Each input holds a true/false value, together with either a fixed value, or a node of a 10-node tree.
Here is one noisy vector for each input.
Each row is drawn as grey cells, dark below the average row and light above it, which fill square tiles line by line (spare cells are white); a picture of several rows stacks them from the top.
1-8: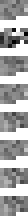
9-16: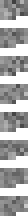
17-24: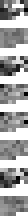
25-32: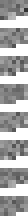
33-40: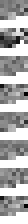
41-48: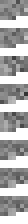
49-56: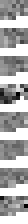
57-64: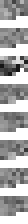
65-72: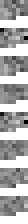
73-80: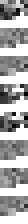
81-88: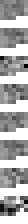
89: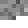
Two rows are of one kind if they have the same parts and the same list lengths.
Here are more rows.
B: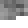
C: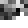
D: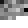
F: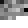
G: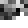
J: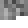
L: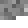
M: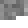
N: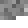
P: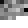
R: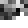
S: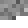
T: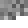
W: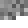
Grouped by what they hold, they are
B, C, G, J, L, M, N, R, S, T, W
D, F, P

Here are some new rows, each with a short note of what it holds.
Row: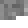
a node of a 10-node tree and a true/false value
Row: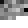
a true/false value
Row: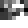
a true/false value
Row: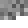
a node of a 10-node tree and a true/false value
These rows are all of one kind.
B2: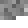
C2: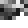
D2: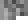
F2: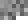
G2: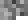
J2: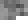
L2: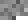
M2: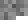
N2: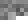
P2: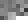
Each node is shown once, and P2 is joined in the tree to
N2.
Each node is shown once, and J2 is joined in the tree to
C2 and D2.
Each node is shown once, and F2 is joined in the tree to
L2.
